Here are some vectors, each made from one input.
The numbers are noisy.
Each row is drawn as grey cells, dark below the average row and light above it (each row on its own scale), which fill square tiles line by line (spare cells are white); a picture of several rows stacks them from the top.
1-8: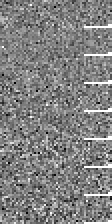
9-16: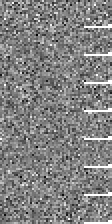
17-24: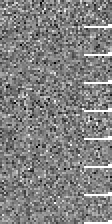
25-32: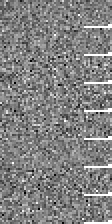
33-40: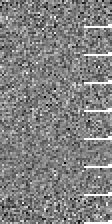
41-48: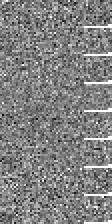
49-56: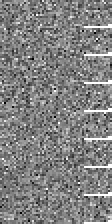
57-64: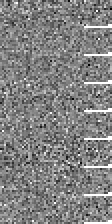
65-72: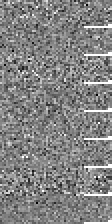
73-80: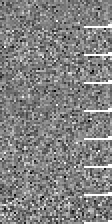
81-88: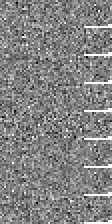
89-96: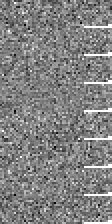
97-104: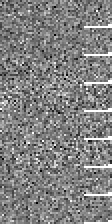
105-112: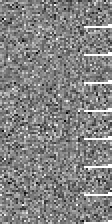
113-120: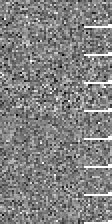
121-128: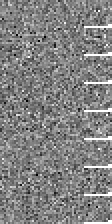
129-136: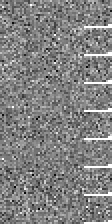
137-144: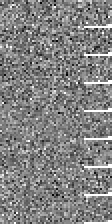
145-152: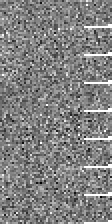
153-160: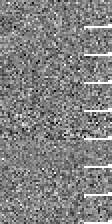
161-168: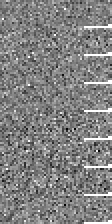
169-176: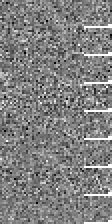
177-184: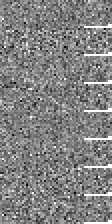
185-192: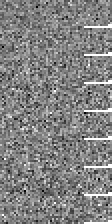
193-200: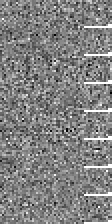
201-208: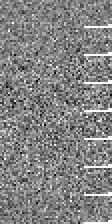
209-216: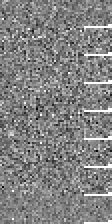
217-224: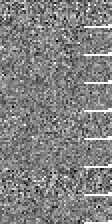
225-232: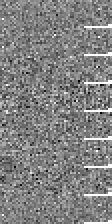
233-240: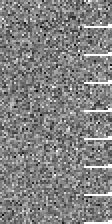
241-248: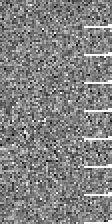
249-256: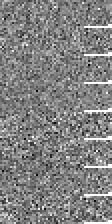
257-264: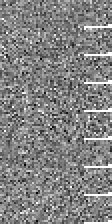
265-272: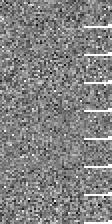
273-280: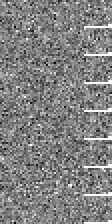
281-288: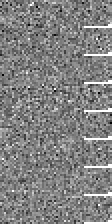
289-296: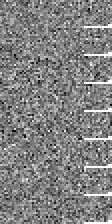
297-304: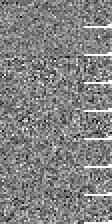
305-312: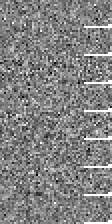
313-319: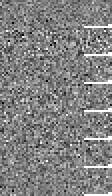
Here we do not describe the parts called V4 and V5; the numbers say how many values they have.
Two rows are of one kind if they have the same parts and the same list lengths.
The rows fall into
4 kinds.
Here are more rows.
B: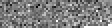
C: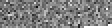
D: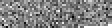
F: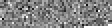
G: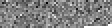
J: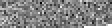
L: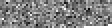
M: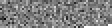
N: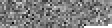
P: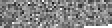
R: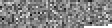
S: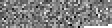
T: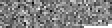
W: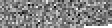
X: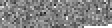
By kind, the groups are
B, C, M, N, S, T
D, G, J, L, X
F, W
P, R

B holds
a point on a 13-point circle and a point on a 9-point line.
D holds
a point on a 13-point circle and a value of V5.
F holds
a value of V4 and a value of V5.
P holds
a point on a 9-point line and a value of V4.
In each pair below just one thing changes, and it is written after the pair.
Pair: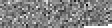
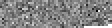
the value of V5
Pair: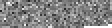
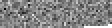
the value of V4
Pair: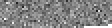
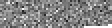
the value of V5
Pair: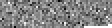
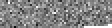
the value of V5
